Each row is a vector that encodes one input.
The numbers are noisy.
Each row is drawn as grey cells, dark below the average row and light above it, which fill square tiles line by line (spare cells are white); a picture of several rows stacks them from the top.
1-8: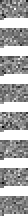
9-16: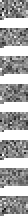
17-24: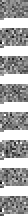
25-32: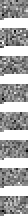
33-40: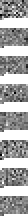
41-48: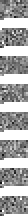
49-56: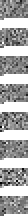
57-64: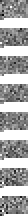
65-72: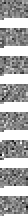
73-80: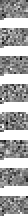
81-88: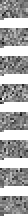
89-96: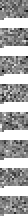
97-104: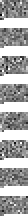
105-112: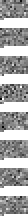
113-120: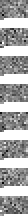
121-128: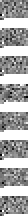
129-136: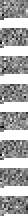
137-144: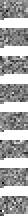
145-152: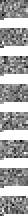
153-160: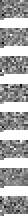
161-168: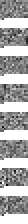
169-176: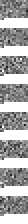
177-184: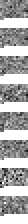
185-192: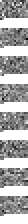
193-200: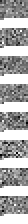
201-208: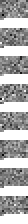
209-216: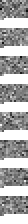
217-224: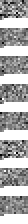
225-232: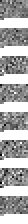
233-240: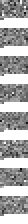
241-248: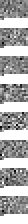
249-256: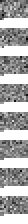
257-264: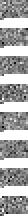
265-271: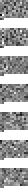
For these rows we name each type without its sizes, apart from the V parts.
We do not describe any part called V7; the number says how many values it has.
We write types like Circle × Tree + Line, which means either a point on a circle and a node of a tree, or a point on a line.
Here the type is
List(Bool × V7).
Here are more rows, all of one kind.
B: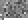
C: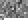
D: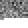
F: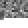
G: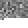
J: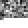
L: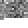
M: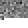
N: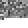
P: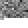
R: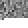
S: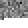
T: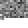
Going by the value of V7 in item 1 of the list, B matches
J and R.
